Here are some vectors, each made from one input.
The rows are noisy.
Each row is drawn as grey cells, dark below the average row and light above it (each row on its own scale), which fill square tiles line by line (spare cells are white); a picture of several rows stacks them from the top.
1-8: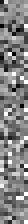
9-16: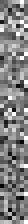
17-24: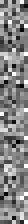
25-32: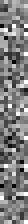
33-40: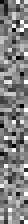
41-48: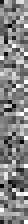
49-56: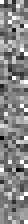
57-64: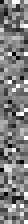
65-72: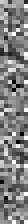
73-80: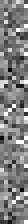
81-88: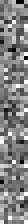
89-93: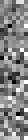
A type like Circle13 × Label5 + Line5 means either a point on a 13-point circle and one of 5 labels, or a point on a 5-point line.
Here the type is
Line6 × Line6 × (Line6 + Tree7).
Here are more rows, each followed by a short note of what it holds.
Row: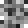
a point on each of two 6-point lines and a node of a 7-node tree
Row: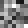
a point on each of three 6-point lines
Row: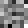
a point on each of two 6-point lines and a node of a 7-node tree
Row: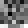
a point on each of three 6-point lines
